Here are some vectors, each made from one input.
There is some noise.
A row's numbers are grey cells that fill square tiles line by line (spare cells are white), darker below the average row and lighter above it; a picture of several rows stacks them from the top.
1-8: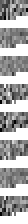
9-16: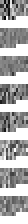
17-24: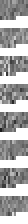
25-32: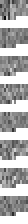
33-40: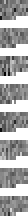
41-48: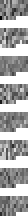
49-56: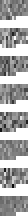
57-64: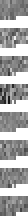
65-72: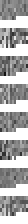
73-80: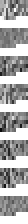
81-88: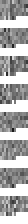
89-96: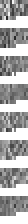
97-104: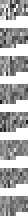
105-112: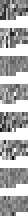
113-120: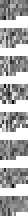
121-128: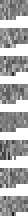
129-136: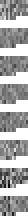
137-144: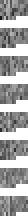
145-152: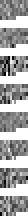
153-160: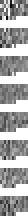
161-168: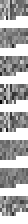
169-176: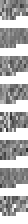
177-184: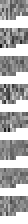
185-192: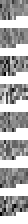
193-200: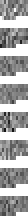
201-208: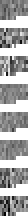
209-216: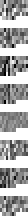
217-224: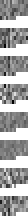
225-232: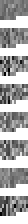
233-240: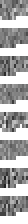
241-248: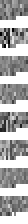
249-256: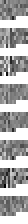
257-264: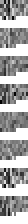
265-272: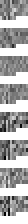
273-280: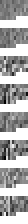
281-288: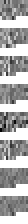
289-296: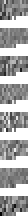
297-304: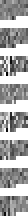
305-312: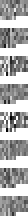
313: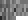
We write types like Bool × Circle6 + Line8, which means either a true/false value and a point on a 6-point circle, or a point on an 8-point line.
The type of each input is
Line4 × (Line4 + Line11).
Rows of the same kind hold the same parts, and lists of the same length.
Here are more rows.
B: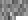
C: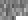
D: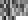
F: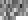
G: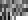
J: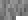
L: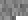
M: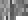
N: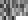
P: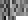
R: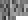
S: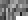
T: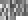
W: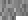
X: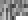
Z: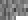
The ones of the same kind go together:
B, F, G
C, D, J, L, M, N, P, R, S, T, W, X, Z

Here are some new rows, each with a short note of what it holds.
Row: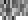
a point on a 4-point line and a point on an 11-point line
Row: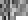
a point on each of two 4-point lines
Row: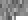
a point on each of two 4-point lines
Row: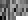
a point on a 4-point line and a point on an 11-point line
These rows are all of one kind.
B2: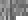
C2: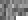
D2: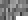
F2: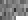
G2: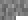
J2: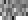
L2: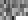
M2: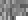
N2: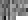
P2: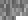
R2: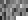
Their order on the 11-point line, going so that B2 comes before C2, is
D2, J2, M2, B2, G2, C2, N2, F2, P2, R2, L2.
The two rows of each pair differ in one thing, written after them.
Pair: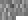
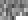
the place on the 4-point line
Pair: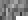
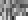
the place on the 4-point line
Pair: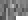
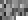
the place on the 4-point line
